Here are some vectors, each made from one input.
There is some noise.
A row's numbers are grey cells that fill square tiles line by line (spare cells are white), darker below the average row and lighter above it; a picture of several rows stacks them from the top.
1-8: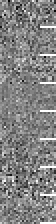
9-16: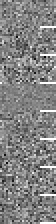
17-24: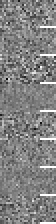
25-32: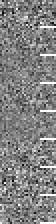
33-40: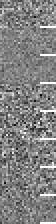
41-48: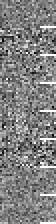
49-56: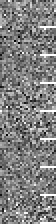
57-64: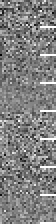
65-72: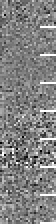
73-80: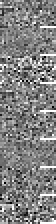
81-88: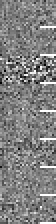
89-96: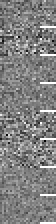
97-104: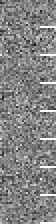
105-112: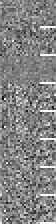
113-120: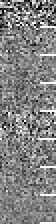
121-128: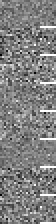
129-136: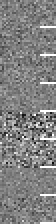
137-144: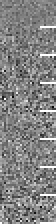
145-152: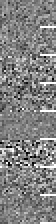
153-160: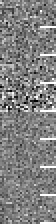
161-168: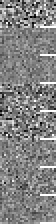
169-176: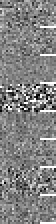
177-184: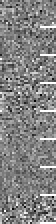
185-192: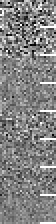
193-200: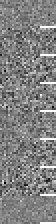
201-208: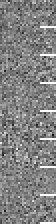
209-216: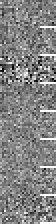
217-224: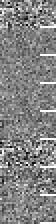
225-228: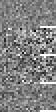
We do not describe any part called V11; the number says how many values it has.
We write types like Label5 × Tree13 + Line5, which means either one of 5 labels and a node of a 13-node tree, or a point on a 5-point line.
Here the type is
(Line9 + List2(Line5)) × V11.
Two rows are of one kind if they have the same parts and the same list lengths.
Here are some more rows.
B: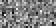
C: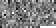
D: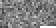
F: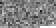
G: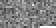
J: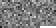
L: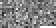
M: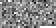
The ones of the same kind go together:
B, J
C, M
D, L
F, G

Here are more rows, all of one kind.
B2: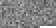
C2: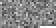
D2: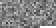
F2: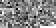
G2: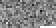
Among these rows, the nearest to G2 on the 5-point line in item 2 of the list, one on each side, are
C2 and D2.
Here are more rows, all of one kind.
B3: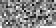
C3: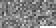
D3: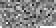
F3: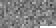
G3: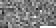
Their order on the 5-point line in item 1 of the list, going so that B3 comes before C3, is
G3, D3, B3, F3, C3.
